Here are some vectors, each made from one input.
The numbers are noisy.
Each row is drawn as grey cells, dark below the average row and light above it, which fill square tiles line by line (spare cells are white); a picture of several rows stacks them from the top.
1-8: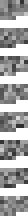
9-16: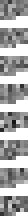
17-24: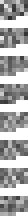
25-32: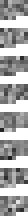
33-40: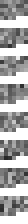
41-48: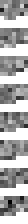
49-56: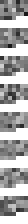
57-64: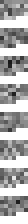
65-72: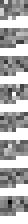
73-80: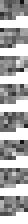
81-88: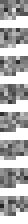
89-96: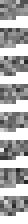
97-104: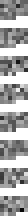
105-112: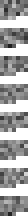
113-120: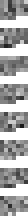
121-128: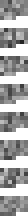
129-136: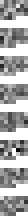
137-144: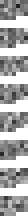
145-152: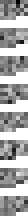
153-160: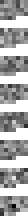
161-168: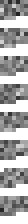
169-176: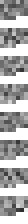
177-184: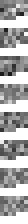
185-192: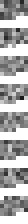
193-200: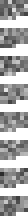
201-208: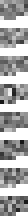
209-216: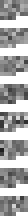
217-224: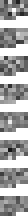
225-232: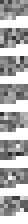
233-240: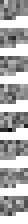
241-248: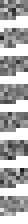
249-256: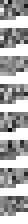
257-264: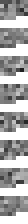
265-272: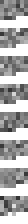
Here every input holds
either a point on a 4-point line, or three true/false values, or a list of up to two points on a 6-point line.
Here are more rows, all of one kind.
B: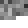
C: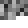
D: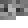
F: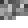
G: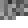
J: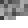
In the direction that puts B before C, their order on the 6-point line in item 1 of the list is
F, J, B, C, G, D.
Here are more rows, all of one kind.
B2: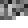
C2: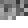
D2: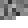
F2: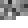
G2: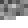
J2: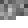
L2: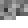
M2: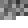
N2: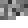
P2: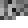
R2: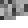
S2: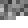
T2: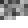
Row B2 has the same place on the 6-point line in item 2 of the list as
N2, S2 and T2.
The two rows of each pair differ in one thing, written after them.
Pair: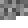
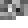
the place on the 6-point line in item 2 of the list
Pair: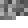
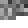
the place on the 6-point line in item 1 of the list
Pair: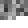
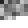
the place on the 6-point line in item 1 of the list
